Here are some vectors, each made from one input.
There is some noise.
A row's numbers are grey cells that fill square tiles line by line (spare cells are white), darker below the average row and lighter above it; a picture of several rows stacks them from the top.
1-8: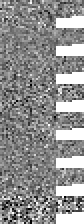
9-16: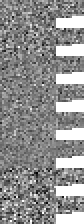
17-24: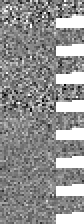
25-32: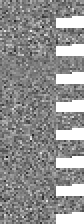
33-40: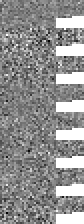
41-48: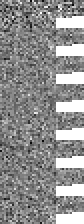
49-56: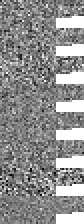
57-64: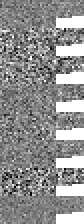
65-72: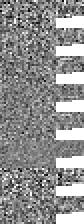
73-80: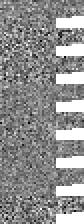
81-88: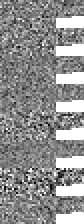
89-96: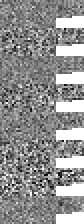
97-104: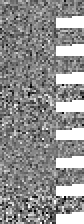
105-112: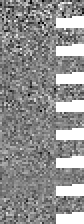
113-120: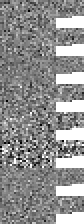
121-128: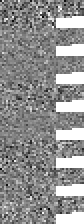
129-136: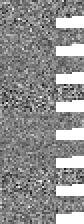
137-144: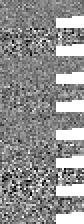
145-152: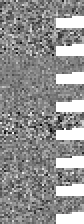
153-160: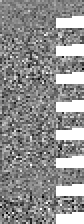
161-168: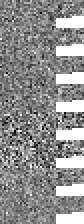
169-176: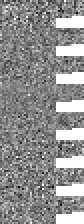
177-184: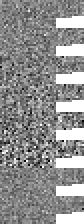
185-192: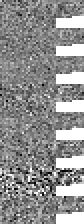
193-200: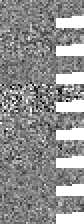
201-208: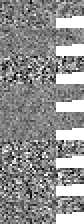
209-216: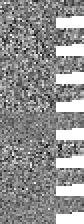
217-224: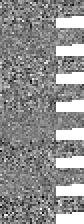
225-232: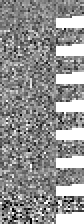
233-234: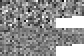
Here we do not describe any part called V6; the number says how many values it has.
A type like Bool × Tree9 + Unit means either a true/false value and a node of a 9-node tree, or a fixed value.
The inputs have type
List3(Circle9 × V6).
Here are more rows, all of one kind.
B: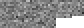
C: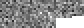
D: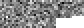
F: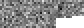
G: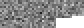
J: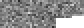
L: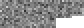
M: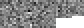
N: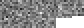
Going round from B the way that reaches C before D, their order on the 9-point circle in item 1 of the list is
B, N, J, M, C, D, F, G, L.
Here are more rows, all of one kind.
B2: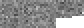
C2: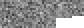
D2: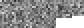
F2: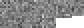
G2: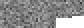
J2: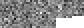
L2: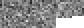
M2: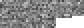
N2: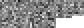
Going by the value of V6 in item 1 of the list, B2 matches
C2 and F2.
